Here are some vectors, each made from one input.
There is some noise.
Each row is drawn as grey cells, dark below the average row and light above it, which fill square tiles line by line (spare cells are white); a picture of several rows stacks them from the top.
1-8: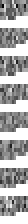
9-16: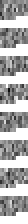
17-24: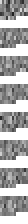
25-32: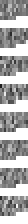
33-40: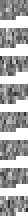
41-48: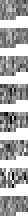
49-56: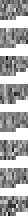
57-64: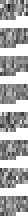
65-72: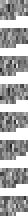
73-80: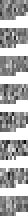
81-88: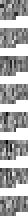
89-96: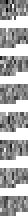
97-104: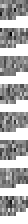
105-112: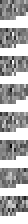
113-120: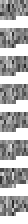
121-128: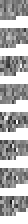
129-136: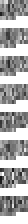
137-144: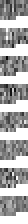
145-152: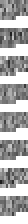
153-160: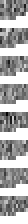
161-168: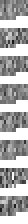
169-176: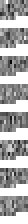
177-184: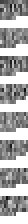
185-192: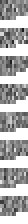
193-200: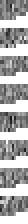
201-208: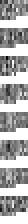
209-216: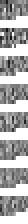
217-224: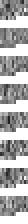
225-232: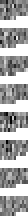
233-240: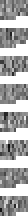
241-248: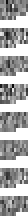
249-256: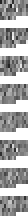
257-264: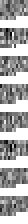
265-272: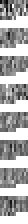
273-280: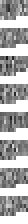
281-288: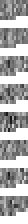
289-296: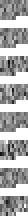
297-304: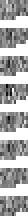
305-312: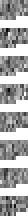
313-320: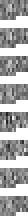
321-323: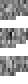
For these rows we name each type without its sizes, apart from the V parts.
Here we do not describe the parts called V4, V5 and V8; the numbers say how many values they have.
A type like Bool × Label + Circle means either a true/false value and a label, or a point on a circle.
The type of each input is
(Bool × V4 + V8) × Line + Tree + V5.
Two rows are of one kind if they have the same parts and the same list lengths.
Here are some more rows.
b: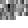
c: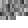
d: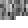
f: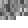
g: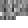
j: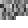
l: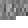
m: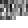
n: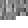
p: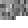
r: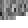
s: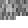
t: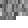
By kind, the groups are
b, c, f
d, g, j, l, p, t
m, r
n, s

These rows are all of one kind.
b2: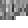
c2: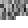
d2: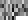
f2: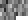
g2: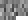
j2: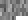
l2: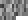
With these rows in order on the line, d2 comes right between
f2 and l2.
